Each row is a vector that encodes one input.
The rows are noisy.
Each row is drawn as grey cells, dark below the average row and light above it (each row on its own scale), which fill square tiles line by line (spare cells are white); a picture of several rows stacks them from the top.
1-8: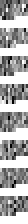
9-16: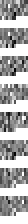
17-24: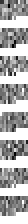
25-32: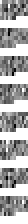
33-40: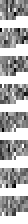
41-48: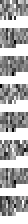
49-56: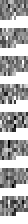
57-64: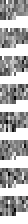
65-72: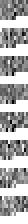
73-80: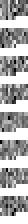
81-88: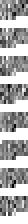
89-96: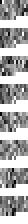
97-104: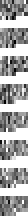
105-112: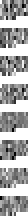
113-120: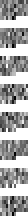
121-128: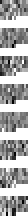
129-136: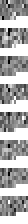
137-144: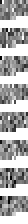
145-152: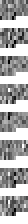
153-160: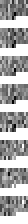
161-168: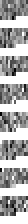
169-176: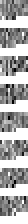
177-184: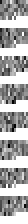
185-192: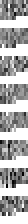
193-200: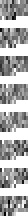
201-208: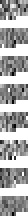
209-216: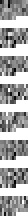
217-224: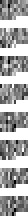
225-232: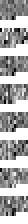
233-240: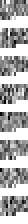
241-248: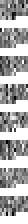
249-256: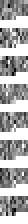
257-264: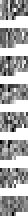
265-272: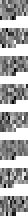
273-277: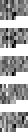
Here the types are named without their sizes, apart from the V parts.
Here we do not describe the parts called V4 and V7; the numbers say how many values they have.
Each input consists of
two labels and a value of V7, together with either a label and a value of V4, or a value of V7.
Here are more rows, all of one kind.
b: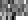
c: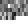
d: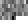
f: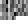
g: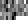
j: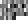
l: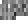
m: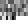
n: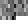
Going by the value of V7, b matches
c, g and m.
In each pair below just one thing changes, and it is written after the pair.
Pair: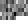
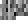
the value of V7
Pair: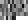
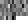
the value of V4
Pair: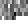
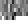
one of the three labels
